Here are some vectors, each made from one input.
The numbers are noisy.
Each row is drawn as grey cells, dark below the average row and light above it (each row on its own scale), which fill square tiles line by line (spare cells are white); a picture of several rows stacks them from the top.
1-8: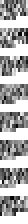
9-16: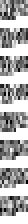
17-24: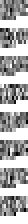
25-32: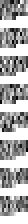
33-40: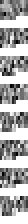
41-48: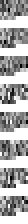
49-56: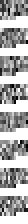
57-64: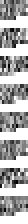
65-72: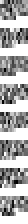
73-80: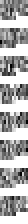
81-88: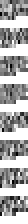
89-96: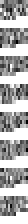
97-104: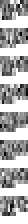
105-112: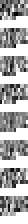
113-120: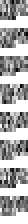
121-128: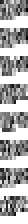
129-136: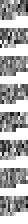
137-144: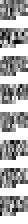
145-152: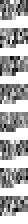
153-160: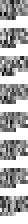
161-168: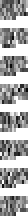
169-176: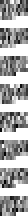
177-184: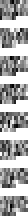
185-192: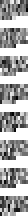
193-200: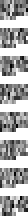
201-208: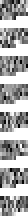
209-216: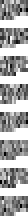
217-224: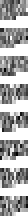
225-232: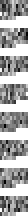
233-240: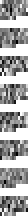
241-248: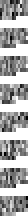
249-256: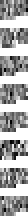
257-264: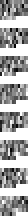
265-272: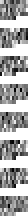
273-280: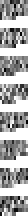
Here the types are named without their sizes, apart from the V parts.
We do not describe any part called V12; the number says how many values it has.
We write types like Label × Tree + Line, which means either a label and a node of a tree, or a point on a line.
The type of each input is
(Bool × Circle + Unit) × Label × V12.
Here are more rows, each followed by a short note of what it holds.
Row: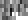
a label and a value of V12
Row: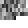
a label and a value of V12
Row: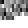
a point on a circle, a label, a true/false value and a value of V12
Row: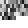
a point on a circle, a label, a true/false value and a value of V12
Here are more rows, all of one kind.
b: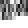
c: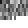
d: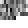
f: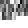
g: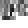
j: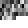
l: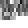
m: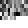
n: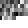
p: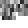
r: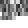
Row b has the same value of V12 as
d, f, j and p.
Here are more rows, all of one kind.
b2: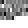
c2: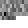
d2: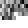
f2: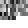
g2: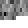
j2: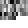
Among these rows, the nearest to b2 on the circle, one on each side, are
d2 and f2.
